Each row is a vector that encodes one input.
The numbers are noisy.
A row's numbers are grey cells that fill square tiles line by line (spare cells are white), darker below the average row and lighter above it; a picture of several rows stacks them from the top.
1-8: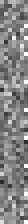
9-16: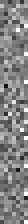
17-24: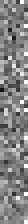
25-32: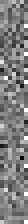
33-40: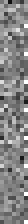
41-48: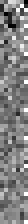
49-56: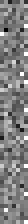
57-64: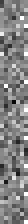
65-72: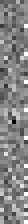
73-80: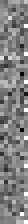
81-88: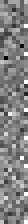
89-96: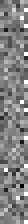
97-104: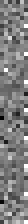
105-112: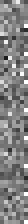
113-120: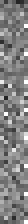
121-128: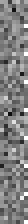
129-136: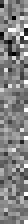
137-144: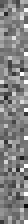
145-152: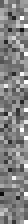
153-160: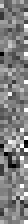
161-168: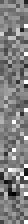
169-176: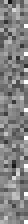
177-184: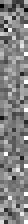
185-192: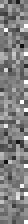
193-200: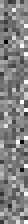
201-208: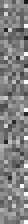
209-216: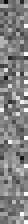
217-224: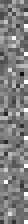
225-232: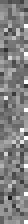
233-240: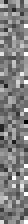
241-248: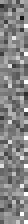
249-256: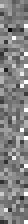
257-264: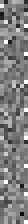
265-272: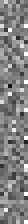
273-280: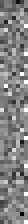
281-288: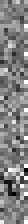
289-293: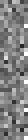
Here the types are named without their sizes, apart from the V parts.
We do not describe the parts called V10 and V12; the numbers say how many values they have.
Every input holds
either a point on a circle, a point on each of two lines, a value of V10 and a value of V12, or a fixed value.
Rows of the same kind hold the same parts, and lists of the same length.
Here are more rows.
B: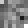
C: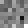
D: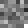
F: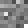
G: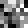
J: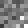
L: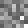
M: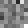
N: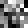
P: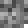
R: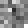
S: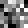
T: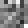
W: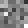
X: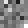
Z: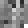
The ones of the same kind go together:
B, C, D, F, J, L, M, P, R, T, W, X, Z
G, N, S

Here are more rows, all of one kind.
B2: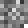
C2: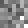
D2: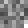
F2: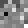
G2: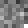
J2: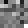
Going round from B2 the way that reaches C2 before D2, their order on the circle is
B2, J2, F2, G2, C2, D2.
